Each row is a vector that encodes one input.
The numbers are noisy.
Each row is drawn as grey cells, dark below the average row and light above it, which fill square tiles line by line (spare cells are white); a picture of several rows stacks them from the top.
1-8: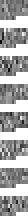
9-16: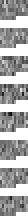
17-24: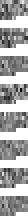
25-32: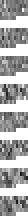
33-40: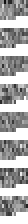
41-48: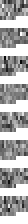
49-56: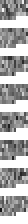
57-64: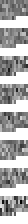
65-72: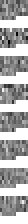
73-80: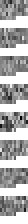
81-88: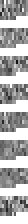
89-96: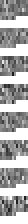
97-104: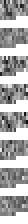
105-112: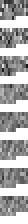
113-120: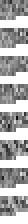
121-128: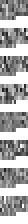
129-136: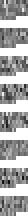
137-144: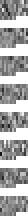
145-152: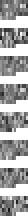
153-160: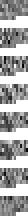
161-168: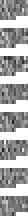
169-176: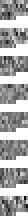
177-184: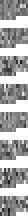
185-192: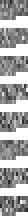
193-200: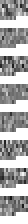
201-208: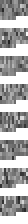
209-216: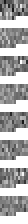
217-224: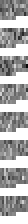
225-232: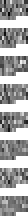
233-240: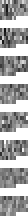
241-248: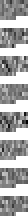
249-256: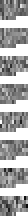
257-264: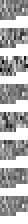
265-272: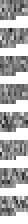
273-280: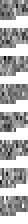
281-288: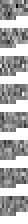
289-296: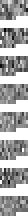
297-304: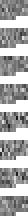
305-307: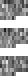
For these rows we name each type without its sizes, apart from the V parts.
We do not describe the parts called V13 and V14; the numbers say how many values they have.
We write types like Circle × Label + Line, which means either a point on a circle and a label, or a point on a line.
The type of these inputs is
Label × V13 + (Tree + Unit) × V14.
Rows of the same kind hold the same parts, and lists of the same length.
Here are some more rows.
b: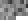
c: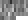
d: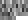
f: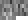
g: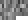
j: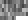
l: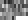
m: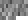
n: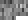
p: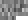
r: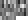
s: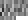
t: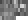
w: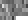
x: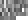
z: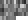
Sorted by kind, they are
b, c, f, g, m, n, r, s, t, z
d
j, l, p, w, x

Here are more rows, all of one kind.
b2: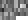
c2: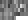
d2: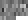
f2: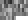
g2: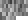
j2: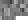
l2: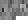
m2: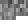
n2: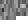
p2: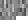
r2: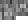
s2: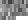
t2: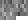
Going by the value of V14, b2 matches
c2, d2, j2 and n2.
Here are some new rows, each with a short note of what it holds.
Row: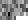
a label and a value of V13
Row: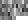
a label and a value of V13
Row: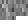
a value of V14
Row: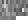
a value of V14
